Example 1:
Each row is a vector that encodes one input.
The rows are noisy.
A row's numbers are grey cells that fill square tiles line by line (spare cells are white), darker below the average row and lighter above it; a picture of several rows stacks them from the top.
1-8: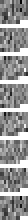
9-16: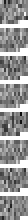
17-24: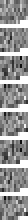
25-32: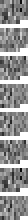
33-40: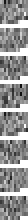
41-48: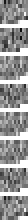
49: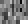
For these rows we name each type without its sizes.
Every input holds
a label.
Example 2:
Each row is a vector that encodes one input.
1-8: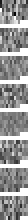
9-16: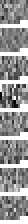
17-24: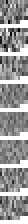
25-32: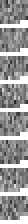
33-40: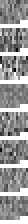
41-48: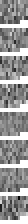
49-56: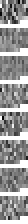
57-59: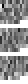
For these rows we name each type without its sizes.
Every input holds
a point on a circle.
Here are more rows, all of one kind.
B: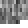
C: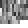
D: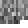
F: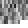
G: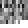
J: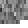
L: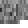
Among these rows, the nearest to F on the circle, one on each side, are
B and D.
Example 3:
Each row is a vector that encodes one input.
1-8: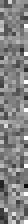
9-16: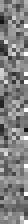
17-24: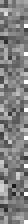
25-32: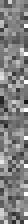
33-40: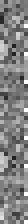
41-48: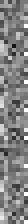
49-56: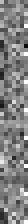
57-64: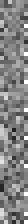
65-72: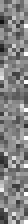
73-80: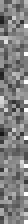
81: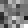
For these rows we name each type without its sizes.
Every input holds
four true/false values.
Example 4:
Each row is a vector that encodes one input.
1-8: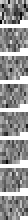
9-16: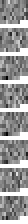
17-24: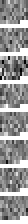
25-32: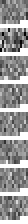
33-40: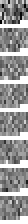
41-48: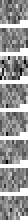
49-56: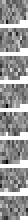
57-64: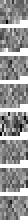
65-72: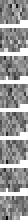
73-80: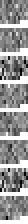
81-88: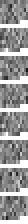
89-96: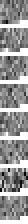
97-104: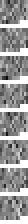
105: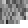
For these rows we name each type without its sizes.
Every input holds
either a fixed value, or four true/false values.
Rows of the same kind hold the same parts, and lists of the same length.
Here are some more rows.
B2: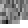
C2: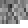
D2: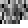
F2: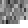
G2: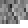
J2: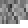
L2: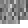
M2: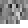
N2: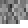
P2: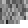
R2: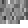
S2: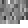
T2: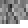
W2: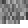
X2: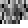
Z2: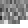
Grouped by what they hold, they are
B2, C2, F2, G2, J2, L2, M2, N2, P2, R2, S2, T2, W2, Z2
D2, X2

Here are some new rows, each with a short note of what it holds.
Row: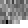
four true/false values
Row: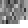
four true/false values
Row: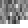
four true/false values
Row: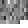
four true/false values
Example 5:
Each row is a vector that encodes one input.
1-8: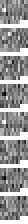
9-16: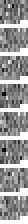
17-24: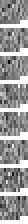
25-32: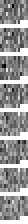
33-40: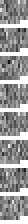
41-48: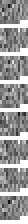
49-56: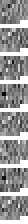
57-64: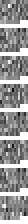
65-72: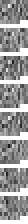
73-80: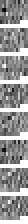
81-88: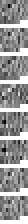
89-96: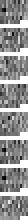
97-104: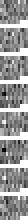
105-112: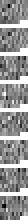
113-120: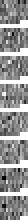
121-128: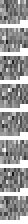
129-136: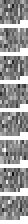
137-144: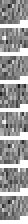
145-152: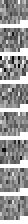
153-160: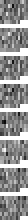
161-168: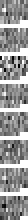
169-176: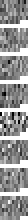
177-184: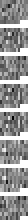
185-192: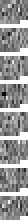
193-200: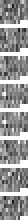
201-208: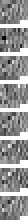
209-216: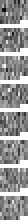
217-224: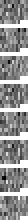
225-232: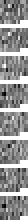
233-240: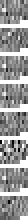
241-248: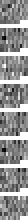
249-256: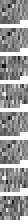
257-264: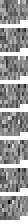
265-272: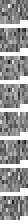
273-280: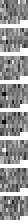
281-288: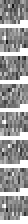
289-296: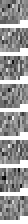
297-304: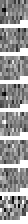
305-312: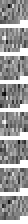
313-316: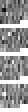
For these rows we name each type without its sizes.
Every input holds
either a fixed value, or three true/false values.
